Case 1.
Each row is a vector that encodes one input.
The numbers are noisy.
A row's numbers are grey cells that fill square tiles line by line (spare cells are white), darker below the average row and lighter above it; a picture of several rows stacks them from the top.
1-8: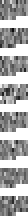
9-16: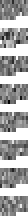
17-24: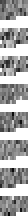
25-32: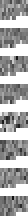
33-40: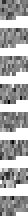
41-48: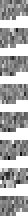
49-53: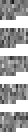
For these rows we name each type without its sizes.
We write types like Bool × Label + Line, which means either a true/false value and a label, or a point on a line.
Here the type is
Label × Label + Unit.
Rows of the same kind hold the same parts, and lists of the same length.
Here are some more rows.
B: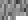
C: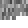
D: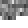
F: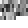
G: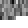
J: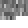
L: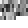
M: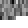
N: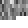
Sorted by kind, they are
B, C, D, G, J, M, N
F, L

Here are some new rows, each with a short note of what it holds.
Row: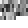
a fixed value
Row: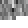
two labels
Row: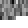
two labels
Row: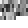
a fixed value
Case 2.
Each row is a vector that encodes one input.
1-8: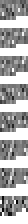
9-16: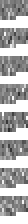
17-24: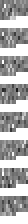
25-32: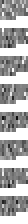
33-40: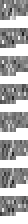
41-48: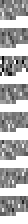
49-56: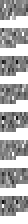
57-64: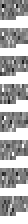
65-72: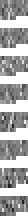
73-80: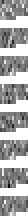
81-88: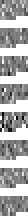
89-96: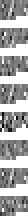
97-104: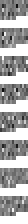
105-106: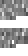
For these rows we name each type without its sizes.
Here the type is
Bool × Label + Unit.
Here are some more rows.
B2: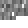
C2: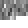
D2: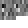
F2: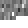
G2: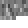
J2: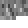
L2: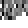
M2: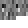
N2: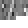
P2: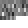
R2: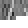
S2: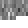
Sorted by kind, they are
B2, C2, D2, F2, G2, J2, M2, N2, P2, R2, S2
L2

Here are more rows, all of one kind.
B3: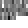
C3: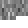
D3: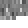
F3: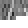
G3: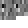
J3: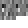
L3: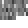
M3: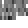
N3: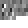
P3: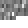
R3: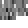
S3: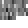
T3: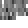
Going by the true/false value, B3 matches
D3 and J3.
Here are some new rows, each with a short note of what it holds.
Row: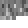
a label and a true/false value
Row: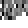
a fixed value
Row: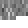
a label and a true/false value
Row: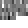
a label and a true/false value
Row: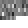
a label and a true/false value
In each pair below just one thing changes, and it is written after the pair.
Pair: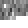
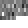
the label
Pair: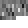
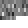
the true/false value
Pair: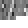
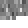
the label
